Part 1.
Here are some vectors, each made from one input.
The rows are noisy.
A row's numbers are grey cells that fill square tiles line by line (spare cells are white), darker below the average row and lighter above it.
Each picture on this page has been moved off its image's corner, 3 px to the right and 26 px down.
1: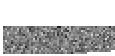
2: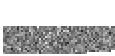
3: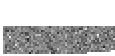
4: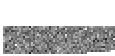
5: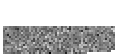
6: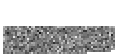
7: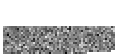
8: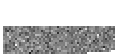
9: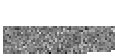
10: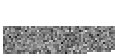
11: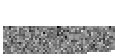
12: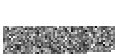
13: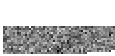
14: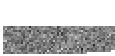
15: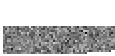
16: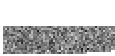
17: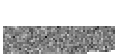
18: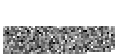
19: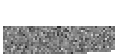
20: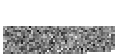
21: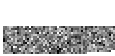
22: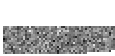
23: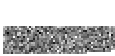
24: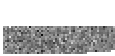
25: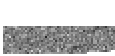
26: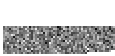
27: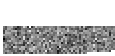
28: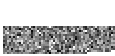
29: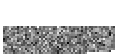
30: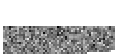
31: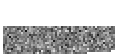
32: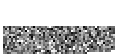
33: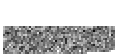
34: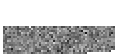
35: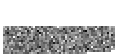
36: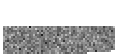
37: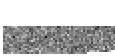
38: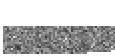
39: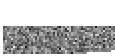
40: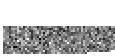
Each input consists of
either a point on a 6-point circle, or one of 5 labels.
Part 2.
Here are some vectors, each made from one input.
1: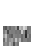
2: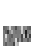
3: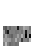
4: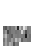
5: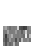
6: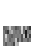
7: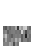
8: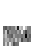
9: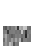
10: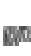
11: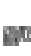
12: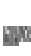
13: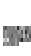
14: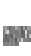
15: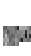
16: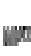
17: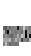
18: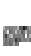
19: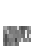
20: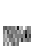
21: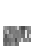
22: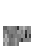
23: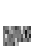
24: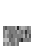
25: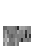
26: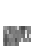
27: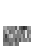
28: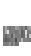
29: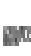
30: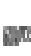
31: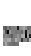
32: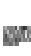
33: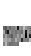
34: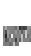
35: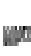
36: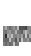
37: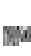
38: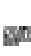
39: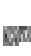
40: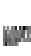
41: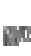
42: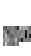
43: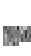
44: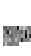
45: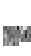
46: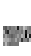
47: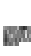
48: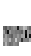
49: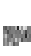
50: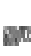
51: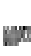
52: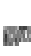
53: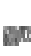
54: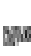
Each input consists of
a true/false value, together with either a fixed value, or a node of a 7-node tree.
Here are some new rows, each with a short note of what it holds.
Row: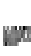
a true/false value
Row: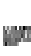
a true/false value
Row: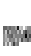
a node of a 7-node tree and a true/false value
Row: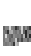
a true/false value
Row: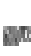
a node of a 7-node tree and a true/false value
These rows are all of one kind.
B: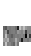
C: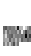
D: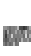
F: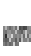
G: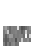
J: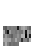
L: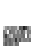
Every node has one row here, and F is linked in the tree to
D and J.
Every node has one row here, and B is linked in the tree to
D and L.
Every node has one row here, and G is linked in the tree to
C and D.
